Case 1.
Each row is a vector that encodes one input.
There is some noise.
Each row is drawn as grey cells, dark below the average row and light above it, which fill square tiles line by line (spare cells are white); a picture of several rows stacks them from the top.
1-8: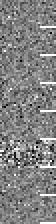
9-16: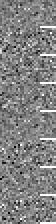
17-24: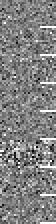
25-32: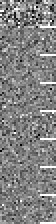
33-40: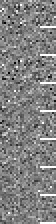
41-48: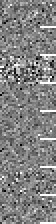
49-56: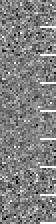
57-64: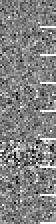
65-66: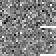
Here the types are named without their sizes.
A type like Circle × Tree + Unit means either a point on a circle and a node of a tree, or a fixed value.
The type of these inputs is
Circle + Tree + Unit.
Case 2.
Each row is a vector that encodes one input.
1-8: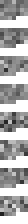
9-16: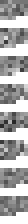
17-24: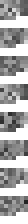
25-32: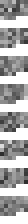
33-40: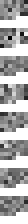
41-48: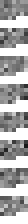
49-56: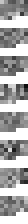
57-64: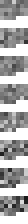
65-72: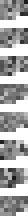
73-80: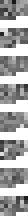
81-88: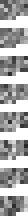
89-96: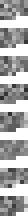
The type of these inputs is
Bool × Bool × Bool × Bool + Line6.
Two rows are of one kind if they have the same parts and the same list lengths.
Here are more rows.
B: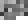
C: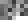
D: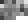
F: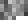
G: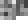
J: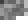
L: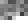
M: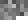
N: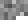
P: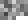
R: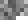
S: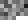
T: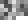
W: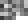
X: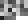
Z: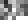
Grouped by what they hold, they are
B, D, F, G, J, M, N, P, R, S, T, Z
C, L, W, X

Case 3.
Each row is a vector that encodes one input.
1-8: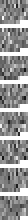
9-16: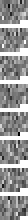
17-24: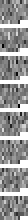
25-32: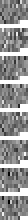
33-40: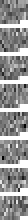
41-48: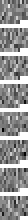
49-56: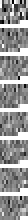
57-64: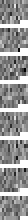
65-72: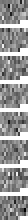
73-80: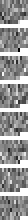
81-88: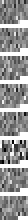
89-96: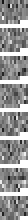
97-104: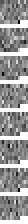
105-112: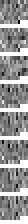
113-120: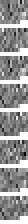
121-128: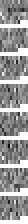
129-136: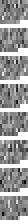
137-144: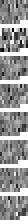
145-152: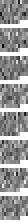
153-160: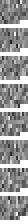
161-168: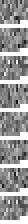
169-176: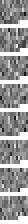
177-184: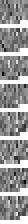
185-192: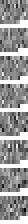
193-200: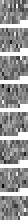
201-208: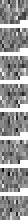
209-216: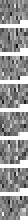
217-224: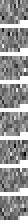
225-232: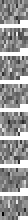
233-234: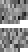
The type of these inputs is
Bool × Label12 + Unit.
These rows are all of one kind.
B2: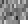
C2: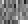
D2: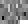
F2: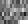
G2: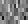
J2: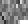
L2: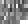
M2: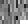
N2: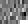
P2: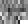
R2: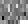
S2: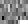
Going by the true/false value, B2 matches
M2 and P2.
